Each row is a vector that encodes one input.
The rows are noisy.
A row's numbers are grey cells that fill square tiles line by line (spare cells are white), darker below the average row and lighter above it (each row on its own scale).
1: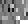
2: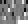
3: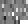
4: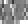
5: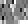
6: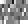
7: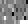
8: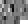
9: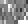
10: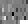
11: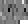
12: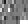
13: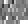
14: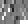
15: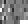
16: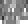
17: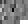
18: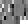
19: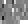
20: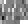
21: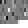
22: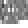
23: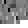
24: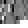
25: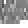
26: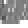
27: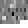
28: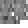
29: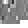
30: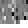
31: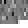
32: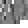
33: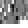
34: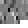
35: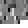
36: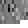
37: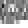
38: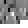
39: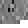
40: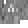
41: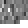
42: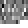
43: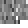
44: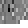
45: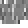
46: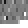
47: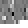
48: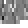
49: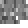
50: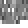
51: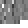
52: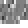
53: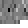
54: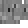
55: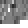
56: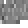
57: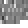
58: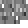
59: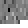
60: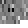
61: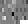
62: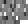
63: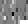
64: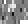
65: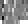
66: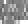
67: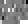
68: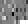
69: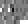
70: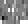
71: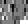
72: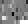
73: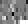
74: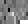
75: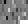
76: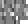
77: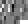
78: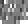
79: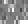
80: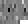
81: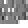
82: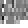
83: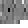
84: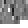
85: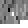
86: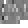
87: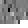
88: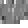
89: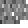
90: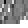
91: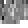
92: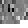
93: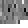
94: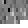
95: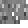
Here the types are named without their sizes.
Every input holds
a label.
